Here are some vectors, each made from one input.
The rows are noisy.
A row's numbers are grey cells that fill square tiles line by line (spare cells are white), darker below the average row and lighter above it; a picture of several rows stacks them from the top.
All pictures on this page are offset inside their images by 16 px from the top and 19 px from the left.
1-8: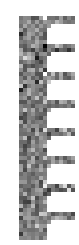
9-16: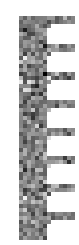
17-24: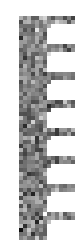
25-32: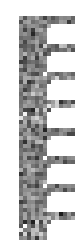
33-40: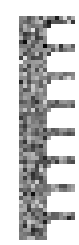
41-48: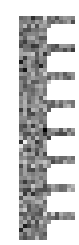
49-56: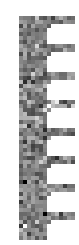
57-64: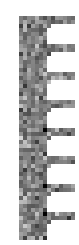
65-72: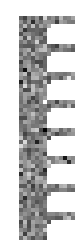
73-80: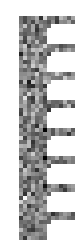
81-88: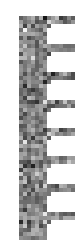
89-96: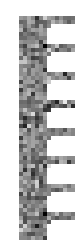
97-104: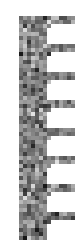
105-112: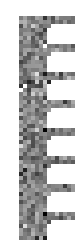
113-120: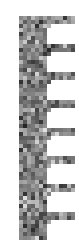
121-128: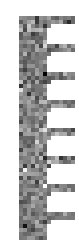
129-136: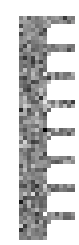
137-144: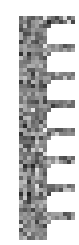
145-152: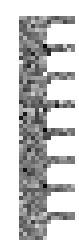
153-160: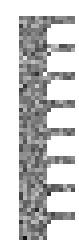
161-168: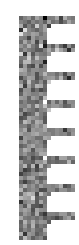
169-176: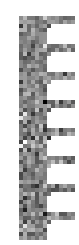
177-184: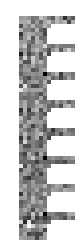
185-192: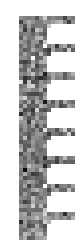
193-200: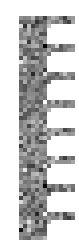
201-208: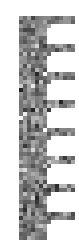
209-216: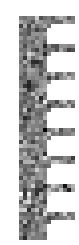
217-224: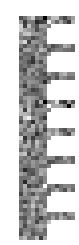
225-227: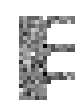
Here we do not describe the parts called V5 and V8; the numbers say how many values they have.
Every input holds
a point on a 6-point circle, together with either a point on a 9-point circle, or a value of V5 and a value of V8.
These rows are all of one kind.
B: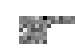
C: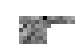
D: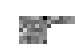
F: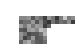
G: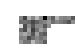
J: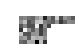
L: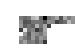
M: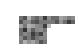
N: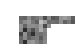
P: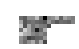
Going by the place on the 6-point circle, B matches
D, L and P.
